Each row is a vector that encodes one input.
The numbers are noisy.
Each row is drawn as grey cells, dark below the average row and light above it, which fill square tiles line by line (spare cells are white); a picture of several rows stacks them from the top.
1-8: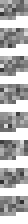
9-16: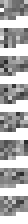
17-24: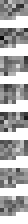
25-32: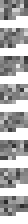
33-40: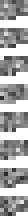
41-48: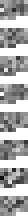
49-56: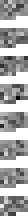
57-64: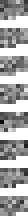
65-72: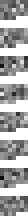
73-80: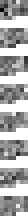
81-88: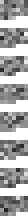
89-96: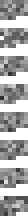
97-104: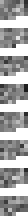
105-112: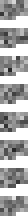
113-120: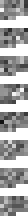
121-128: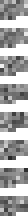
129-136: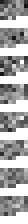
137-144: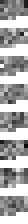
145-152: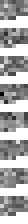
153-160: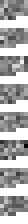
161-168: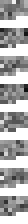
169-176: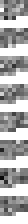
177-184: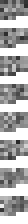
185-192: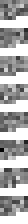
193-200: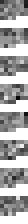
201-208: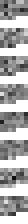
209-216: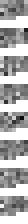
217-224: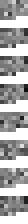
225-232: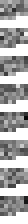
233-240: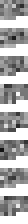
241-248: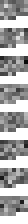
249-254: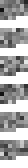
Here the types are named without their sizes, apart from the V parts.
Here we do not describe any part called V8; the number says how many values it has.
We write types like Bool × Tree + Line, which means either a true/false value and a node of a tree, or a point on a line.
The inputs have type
Bool × Bool × Bool × Bool + Label × List(V8) + Line.
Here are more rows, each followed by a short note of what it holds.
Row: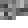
a point on a line
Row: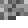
four true/false values
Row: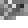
four true/false values
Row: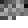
a label, together with the empty list
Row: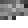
a label, together with the empty list
